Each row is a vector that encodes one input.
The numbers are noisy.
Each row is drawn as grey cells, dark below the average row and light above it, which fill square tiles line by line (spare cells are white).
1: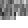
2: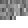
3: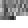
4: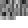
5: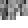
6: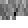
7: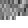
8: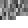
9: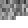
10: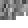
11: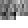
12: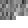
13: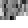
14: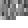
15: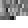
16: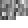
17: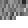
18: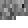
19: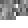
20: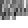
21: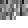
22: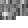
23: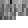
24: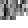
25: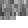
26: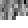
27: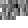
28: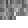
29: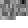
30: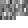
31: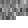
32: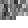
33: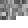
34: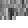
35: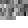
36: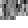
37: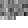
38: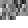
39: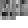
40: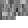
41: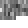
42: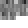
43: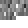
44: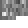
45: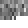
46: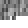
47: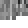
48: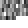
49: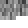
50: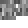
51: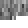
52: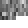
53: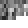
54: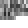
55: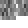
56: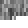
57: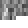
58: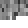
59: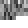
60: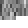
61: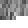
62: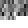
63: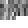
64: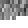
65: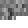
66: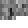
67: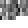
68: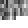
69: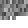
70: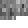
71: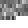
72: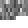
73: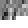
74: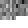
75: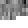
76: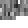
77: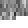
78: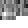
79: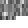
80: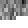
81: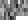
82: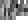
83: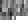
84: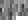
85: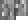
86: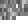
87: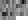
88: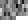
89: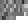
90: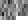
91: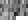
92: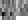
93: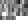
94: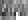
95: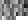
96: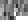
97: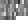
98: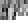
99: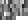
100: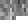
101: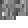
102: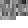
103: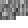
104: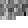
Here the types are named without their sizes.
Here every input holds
a node of a tree, together with either a node of a tree, or four true/false values.
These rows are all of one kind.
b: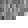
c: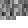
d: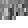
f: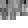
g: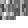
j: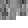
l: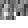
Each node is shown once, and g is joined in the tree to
d.
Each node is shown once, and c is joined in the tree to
b and l.
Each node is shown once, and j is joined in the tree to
b and f.
